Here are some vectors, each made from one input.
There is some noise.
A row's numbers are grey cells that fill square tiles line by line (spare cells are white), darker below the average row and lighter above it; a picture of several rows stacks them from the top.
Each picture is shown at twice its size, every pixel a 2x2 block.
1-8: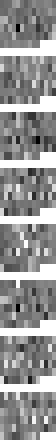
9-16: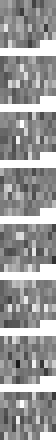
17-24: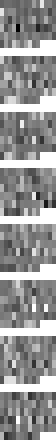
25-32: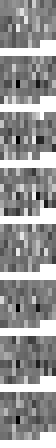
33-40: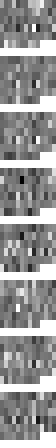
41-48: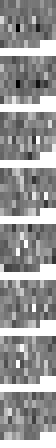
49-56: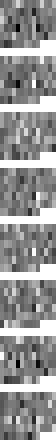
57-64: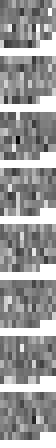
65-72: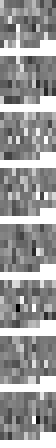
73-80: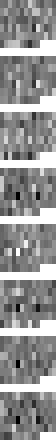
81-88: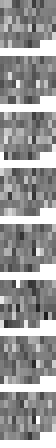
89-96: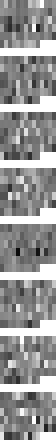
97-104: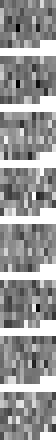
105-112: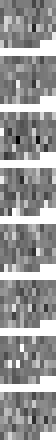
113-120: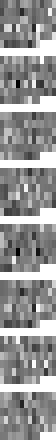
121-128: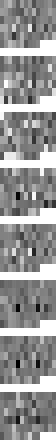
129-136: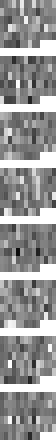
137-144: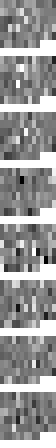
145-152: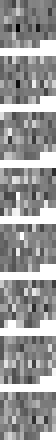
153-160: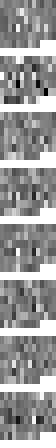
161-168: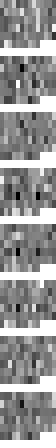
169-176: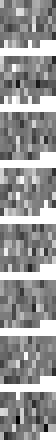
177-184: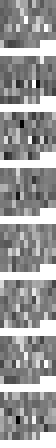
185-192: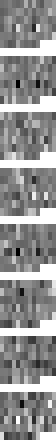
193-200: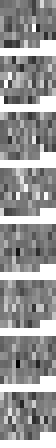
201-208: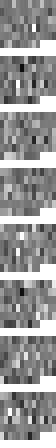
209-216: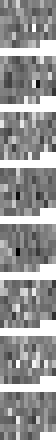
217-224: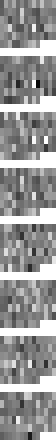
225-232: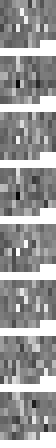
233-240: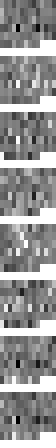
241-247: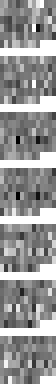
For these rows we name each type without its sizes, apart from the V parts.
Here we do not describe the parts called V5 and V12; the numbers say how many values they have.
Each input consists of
a true/false value and a value of V5, together with either a point on a line, or a value of V12.
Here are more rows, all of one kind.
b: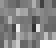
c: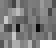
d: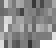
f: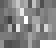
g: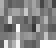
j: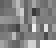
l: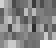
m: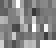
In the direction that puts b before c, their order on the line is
f, b, j, m, g, d, c, l.
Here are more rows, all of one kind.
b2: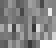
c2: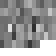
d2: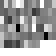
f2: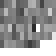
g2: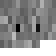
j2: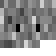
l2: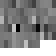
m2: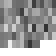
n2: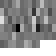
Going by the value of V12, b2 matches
l2 and m2.
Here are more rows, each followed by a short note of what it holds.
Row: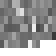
a point on a line, a true/false value and a value of V5
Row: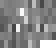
a point on a line, a true/false value and a value of V5
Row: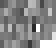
a true/false value, a value of V5 and a value of V12
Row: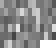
a true/false value, a value of V5 and a value of V12
